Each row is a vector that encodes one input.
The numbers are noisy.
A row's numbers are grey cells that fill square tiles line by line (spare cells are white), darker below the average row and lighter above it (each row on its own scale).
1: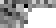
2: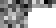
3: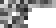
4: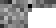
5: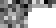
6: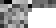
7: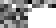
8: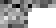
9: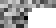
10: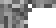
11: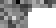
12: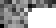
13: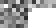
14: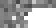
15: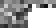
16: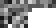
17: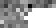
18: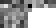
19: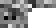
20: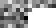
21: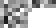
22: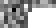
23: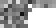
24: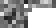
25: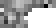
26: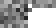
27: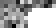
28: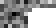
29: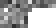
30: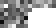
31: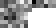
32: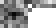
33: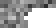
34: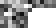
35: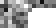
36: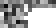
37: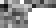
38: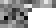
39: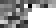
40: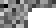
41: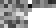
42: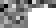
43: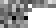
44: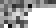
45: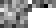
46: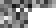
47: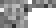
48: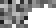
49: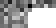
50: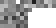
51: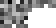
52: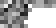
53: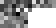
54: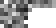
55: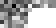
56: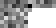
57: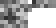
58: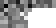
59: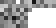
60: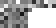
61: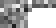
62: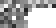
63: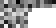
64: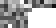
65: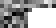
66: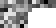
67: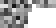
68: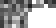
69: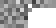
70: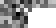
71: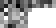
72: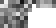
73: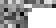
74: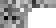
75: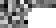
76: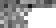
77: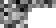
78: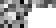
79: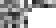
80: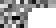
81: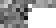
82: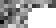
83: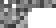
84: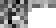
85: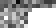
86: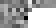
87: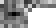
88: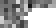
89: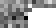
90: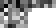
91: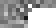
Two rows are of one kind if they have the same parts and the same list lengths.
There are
2 kinds of row.
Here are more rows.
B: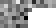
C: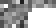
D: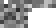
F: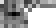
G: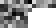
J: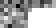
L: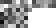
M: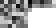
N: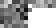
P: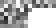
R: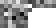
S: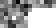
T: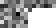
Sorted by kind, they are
B, C, F, G, L, N, P, R, S, T
D, J, M

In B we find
one of 8 labels and four true/false values.
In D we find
one of 8 labels.
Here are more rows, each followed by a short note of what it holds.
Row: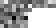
one of 8 labels
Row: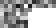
one of 8 labels and four true/false values
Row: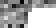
one of 8 labels and four true/false values
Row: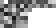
one of 8 labels
